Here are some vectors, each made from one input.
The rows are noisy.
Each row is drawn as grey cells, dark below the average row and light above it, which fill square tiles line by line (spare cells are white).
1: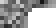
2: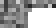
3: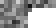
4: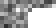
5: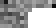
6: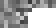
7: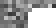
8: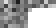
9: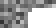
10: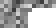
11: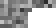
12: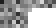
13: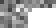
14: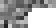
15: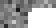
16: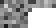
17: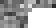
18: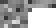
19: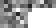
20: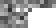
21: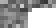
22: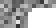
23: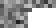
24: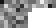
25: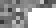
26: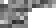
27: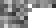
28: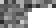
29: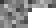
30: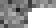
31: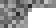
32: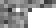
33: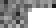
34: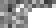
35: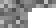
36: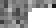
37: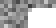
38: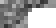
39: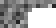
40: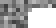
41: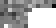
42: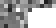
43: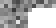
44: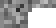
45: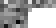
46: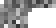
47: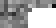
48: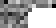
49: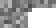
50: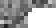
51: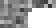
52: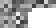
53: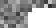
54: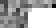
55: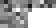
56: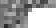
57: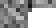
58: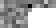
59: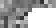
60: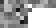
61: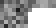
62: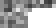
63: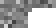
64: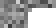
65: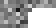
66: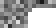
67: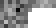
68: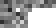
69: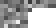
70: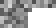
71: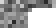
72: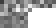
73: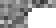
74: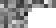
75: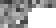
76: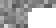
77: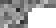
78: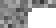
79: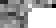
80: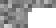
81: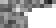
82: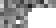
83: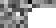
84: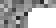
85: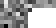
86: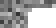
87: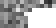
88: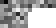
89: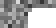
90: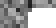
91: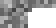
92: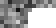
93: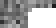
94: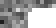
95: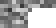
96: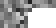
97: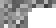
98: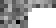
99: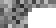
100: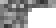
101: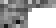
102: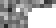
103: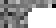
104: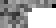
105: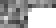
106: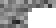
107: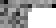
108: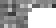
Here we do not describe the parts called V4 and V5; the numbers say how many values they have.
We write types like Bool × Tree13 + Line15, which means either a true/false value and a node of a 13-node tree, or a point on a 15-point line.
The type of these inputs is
Circle6 × Circle6 × V4 × V5.
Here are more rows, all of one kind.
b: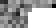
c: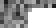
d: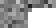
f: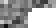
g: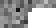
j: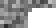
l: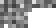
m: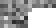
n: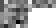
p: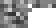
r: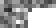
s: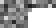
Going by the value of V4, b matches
g and r.
